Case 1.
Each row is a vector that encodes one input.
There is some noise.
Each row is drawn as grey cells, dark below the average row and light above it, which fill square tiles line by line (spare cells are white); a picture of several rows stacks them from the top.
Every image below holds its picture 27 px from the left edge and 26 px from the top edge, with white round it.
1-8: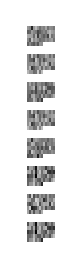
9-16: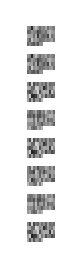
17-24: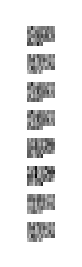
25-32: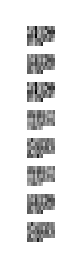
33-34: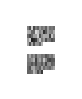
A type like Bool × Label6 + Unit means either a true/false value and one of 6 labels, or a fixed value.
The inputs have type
Line7.
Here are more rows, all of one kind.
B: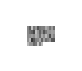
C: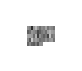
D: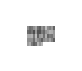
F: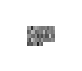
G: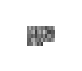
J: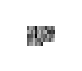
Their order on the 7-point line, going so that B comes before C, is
B, D, C, F, G, J.
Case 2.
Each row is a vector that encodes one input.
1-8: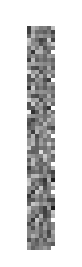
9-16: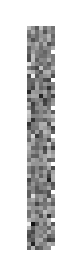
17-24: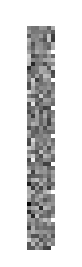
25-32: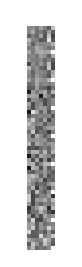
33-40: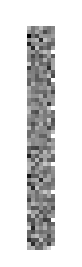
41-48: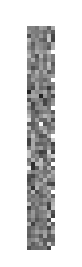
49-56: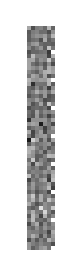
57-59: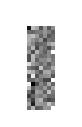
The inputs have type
Bool × Bool × Bool × Bool.
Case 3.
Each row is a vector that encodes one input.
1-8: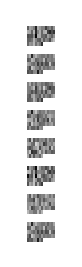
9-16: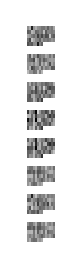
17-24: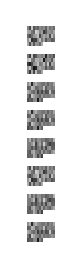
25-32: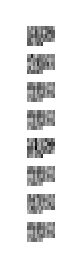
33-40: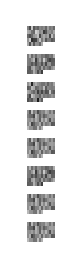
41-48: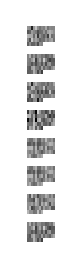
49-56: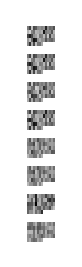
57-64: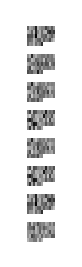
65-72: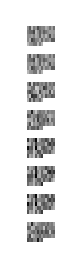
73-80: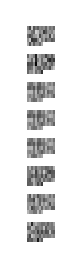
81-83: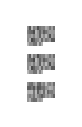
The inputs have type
Line9.
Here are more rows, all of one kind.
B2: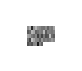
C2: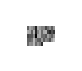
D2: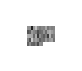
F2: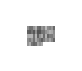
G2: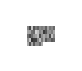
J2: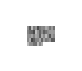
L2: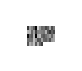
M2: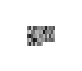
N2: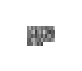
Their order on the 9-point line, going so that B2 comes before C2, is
M2, G2, J2, F2, D2, B2, N2, C2, L2.
